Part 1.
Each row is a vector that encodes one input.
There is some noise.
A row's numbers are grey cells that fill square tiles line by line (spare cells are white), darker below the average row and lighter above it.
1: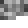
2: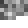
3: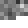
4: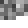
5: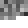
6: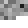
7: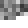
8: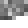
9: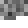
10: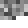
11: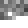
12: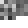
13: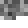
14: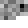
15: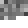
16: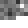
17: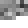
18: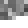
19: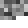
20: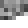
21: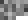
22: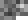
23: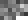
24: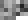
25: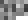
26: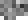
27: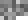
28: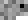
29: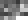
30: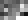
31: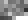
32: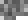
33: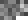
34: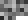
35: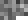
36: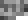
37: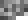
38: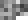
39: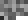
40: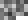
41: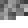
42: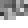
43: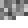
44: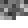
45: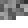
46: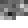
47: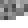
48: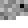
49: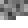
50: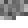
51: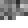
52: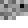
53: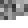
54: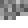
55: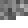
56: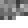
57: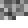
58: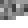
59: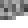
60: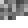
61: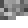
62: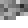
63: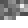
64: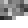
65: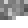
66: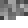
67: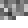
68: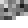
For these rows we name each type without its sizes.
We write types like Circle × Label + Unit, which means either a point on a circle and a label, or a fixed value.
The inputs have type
Bool × (Circle + Unit).
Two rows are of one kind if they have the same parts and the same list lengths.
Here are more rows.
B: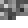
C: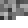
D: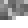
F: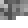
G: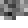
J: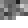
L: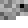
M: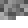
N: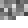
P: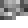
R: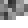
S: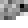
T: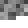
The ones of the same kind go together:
B, C, D, F, G, J, M, P, R, T
L, N, S

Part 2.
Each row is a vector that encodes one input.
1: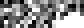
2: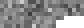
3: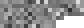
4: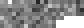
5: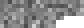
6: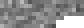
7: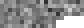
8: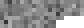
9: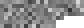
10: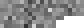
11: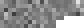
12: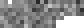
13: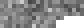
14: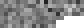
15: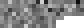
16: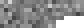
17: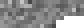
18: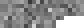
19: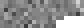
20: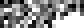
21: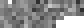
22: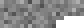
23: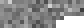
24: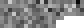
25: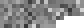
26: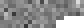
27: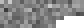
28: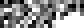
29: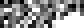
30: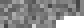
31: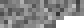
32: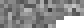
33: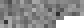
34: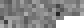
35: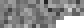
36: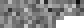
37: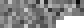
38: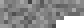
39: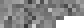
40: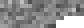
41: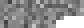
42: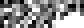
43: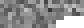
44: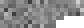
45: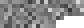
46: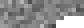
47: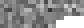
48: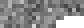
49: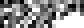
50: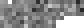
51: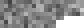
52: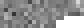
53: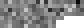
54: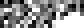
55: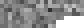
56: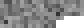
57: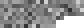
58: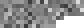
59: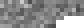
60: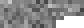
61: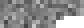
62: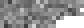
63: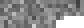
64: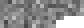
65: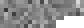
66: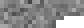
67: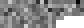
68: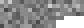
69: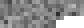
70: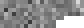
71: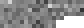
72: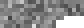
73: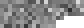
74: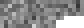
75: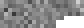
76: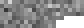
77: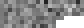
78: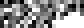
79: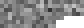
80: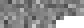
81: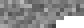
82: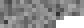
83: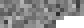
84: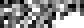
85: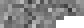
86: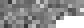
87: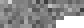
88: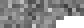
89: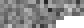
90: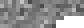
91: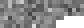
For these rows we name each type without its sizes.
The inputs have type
Bool × Line × Line + Unit.
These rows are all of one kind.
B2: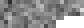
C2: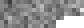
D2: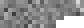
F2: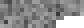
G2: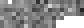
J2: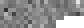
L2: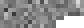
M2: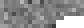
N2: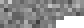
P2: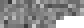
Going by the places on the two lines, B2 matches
C2, D2, J2 and L2.
